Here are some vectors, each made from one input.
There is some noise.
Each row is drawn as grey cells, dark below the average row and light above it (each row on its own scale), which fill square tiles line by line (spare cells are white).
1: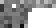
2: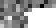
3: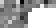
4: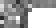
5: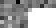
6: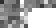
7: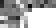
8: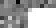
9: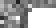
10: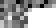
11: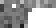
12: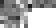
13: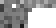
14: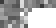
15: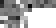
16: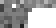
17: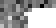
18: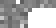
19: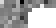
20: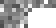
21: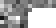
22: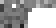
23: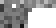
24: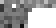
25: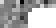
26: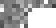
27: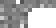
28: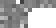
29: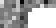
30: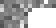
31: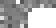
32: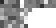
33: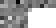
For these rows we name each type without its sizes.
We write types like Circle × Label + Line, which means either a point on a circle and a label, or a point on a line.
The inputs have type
Bool × Bool × Bool + Unit.
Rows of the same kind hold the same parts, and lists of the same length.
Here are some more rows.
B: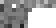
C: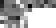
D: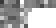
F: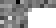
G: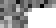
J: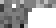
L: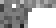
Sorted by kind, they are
B, J, L
C, D, F, G

